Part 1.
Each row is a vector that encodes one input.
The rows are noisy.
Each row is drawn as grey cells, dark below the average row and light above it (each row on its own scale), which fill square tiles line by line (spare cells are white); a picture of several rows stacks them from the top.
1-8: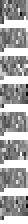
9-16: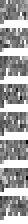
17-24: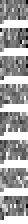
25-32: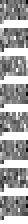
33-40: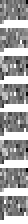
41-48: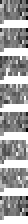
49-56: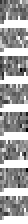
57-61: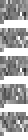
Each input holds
one of 10 labels.
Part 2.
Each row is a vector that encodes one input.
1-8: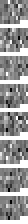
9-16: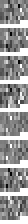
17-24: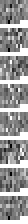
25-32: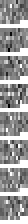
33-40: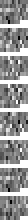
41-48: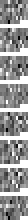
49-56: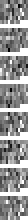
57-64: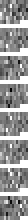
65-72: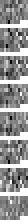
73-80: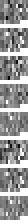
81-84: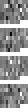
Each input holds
a point on a 17-point line.
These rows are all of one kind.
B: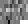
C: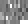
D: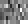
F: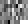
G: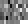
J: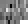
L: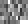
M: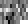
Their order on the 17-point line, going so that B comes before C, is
D, G, J, M, B, F, L, C.
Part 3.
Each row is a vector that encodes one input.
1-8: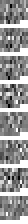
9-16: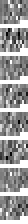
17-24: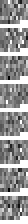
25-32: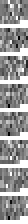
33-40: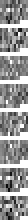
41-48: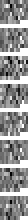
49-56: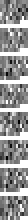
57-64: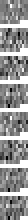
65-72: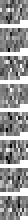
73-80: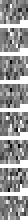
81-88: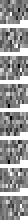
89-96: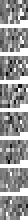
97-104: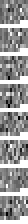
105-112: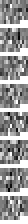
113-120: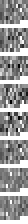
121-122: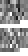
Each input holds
a point on a 19-point line.
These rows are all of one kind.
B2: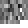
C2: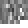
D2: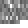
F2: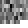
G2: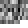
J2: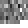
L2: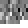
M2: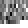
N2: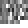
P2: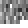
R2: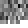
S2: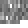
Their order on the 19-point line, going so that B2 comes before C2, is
G2, L2, P2, S2, D2, M2, F2, J2, B2, R2, C2, N2.
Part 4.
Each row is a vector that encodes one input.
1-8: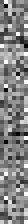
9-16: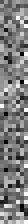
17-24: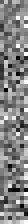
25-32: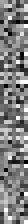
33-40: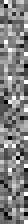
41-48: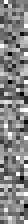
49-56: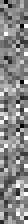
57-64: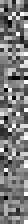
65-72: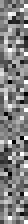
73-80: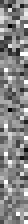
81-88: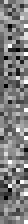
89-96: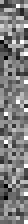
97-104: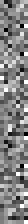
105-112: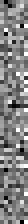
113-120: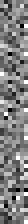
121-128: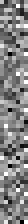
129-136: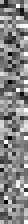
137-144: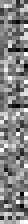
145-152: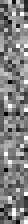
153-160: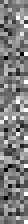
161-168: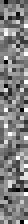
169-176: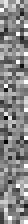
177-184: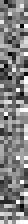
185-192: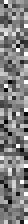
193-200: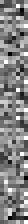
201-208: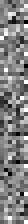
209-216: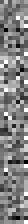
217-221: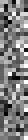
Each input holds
one of 10 labels.
